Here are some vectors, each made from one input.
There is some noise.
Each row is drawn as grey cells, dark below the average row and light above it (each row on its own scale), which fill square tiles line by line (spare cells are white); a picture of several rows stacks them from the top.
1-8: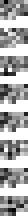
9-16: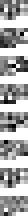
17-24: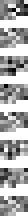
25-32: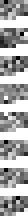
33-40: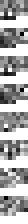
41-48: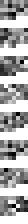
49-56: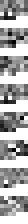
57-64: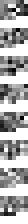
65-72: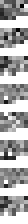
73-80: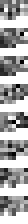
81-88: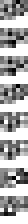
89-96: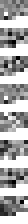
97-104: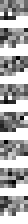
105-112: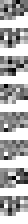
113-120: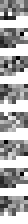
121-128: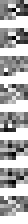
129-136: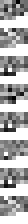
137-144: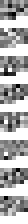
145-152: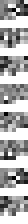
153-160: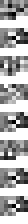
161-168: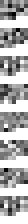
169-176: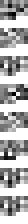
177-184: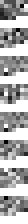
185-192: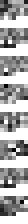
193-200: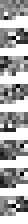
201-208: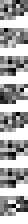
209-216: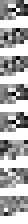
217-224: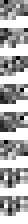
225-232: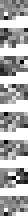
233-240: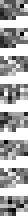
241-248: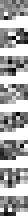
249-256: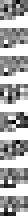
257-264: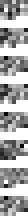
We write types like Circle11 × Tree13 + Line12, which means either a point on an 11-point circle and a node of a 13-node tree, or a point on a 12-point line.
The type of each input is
Label10.
